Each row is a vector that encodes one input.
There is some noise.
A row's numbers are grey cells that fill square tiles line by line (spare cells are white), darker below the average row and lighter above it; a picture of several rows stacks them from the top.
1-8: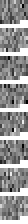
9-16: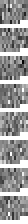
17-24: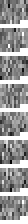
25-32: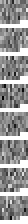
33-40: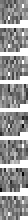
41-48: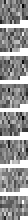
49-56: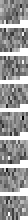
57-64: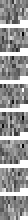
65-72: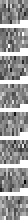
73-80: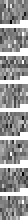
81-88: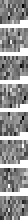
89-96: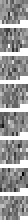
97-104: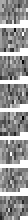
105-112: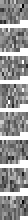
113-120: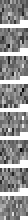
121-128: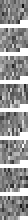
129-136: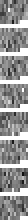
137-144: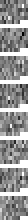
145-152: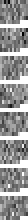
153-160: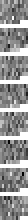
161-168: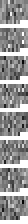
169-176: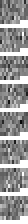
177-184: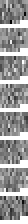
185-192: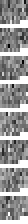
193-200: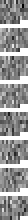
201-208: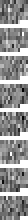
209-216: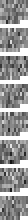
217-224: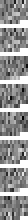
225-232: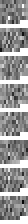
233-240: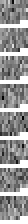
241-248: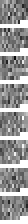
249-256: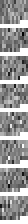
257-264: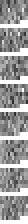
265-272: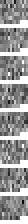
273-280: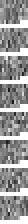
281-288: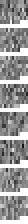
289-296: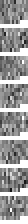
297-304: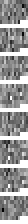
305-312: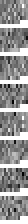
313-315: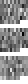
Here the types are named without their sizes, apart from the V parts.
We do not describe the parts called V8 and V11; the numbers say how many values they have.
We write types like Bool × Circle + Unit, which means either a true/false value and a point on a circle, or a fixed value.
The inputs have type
(Label + Line) × V11 + V8.
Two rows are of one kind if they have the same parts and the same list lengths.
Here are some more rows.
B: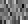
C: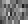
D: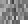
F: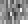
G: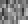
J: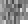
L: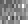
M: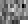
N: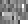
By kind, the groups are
B, C, N
D, F, J
G, L, M

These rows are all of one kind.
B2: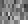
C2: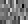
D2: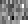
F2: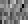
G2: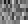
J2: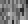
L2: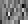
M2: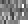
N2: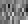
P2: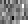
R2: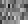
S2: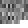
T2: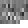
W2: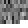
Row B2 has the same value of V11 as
N2, R2, S2 and T2.
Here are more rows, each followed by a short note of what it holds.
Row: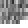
a value of V8
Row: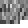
a label and a value of V11
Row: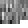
a label and a value of V11
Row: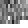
a point on a line and a value of V11
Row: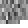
a value of V8
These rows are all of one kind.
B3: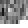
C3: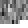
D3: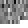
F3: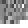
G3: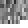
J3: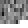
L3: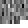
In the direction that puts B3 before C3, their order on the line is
L3, J3, B3, C3, D3, G3, F3.
